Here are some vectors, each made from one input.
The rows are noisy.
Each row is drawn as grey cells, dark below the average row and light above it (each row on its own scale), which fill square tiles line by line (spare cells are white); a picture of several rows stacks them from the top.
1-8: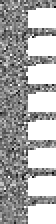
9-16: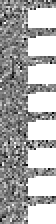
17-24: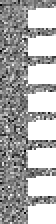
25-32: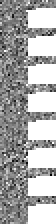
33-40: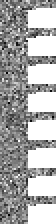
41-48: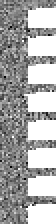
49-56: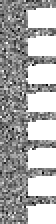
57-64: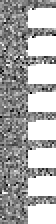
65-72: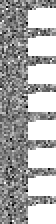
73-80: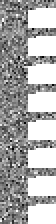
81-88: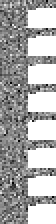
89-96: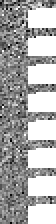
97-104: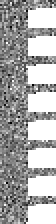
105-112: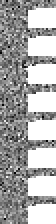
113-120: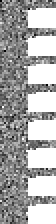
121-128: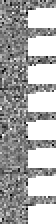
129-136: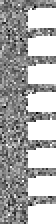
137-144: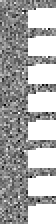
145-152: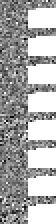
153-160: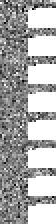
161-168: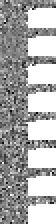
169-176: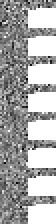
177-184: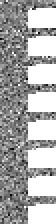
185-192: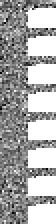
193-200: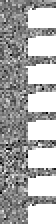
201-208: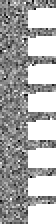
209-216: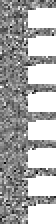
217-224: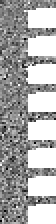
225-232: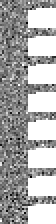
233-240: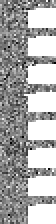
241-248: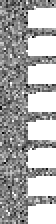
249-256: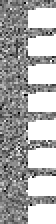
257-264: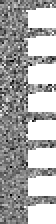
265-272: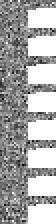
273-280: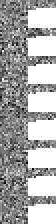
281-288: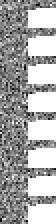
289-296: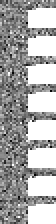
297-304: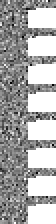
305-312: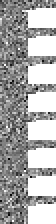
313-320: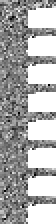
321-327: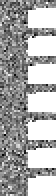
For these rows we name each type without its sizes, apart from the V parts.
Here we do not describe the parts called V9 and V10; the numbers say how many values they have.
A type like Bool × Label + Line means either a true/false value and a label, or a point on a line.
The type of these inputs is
List(Line) × Tree × V9 × V10.
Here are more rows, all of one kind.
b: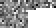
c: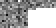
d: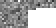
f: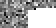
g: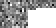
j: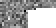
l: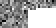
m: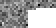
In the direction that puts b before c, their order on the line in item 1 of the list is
l, f, m, g, j, b, c, d.
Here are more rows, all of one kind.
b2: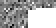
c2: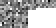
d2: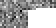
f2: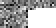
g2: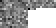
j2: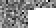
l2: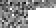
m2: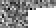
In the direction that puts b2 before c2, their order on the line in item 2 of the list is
g2, l2, m2, f2, b2, j2, c2, d2.
